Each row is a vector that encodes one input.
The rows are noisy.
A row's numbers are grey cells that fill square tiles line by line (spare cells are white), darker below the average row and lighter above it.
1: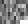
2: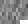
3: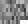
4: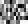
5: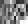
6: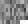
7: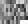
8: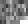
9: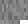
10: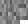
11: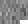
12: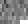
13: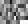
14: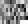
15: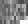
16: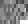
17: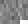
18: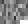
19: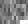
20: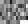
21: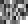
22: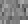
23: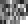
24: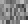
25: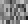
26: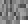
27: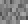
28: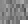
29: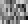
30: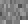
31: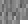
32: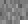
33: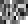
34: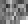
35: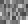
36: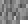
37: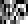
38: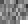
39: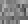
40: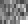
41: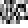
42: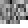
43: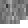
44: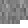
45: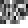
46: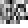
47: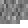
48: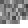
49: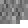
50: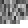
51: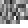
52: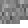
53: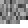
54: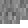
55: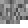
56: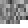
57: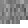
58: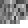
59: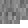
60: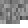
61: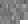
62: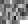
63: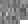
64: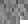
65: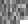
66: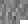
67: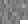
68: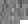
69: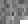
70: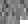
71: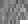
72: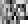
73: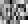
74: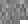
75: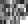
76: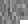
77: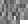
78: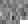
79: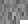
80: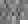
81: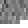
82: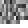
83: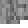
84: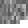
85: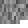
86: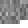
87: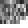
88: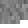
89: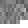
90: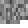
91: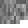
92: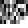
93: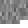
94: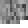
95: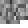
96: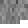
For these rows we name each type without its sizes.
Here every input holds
a point on a circle and a point on a line, together with either a point on a circle, or a fixed value.
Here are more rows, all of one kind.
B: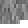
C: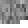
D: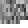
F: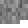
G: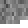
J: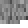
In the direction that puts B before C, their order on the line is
G, F, B, J, C, D.
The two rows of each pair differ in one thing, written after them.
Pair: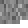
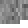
the place on the circle
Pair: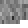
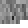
the place on the circle
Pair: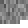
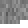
the place on the line
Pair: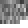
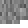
the place on the circle
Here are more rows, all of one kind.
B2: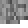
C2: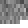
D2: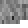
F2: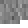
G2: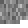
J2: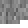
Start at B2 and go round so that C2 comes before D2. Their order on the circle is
B2, C2, F2, G2, J2, D2.
